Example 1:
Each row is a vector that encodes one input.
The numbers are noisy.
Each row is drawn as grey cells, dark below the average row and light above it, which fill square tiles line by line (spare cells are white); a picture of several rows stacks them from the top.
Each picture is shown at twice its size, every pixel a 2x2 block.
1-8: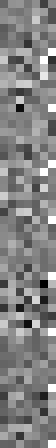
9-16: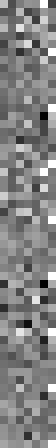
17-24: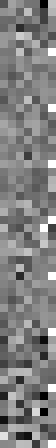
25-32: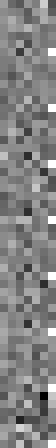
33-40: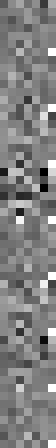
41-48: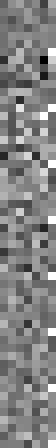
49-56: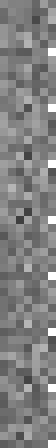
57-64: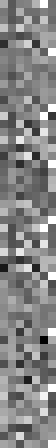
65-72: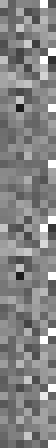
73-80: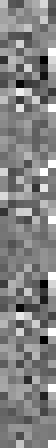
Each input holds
three true/false values.
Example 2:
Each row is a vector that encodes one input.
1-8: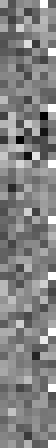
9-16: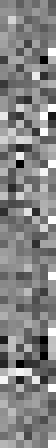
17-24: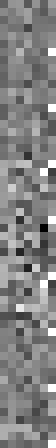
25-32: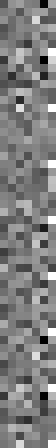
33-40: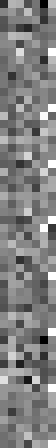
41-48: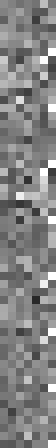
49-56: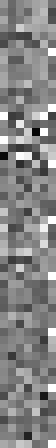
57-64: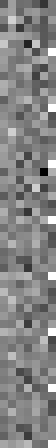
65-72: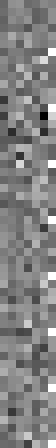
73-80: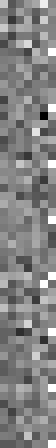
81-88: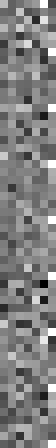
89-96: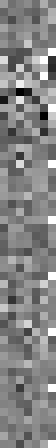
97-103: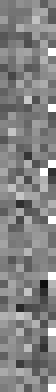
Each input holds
four true/false values.
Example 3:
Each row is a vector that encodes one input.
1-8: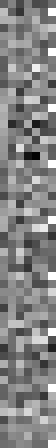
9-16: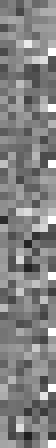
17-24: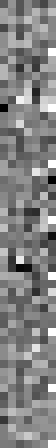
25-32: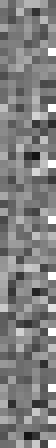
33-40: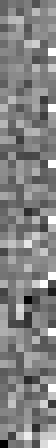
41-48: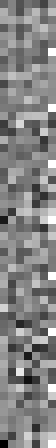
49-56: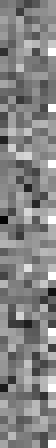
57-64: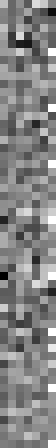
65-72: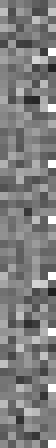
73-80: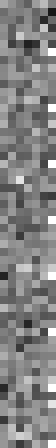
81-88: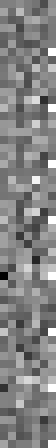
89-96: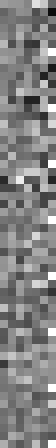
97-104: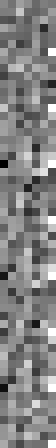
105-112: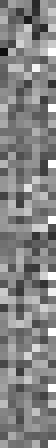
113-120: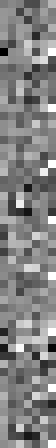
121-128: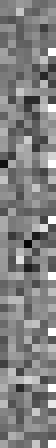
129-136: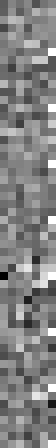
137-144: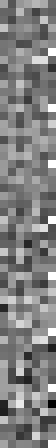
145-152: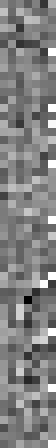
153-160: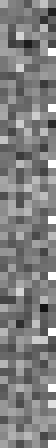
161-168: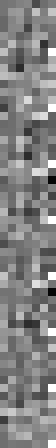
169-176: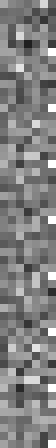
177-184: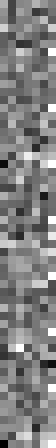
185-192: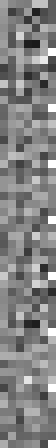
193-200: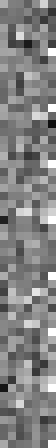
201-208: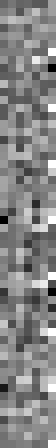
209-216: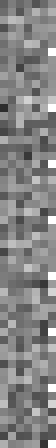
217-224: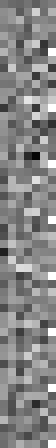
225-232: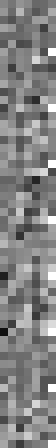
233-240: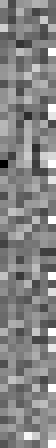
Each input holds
a point on a 15-point line.
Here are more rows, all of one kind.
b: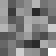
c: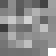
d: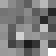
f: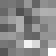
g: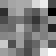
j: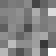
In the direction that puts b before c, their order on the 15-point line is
d, g, b, j, c, f.
